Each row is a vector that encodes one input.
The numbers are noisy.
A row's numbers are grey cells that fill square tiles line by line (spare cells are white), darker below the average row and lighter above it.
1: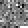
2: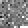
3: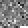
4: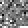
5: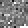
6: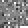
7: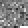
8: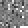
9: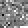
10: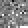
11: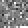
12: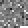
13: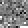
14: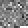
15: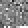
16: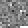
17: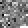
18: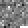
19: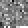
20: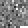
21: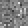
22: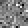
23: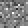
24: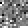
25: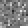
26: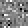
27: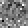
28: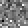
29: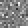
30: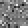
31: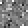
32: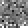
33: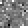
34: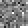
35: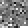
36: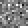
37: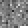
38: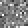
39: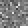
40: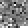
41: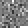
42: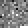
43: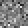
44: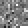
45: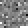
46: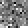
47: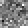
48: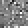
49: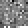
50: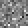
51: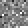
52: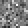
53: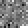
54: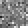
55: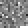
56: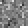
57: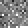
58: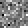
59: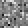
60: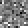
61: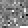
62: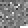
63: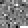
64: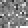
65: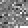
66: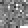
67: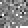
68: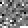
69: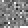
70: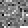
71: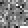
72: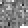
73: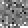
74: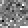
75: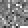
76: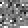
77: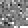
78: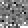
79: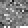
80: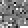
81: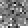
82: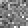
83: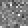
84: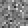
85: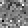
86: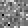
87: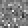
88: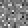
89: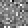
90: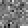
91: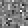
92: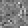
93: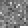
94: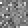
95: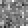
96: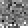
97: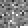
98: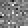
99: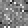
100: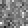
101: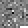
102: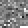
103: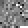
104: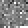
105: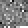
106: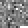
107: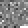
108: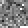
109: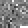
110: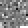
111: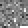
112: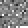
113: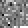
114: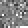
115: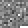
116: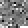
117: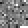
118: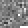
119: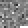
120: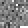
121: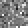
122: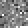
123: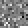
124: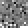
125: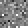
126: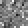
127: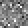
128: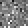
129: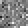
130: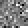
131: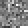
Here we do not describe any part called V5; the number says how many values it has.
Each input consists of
a value of V5, together with either a fixed value, or a node of a 9-node tree and a true/false value.
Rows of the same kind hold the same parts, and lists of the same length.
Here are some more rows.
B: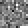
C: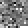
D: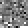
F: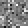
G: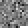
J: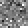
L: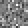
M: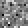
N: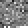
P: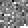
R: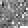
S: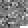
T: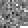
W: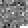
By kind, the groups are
B, F, G, L, M, N, P, R, S, T, W
C, D, J

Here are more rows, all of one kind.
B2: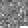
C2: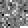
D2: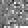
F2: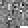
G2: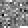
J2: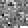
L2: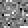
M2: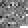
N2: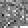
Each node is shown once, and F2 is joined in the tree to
G2.
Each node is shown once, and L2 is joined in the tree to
C2.
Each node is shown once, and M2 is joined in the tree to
C2.
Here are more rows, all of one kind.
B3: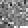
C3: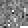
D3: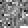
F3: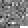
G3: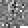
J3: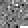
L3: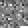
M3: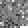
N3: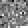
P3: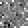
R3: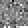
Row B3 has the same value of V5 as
F3 and N3.
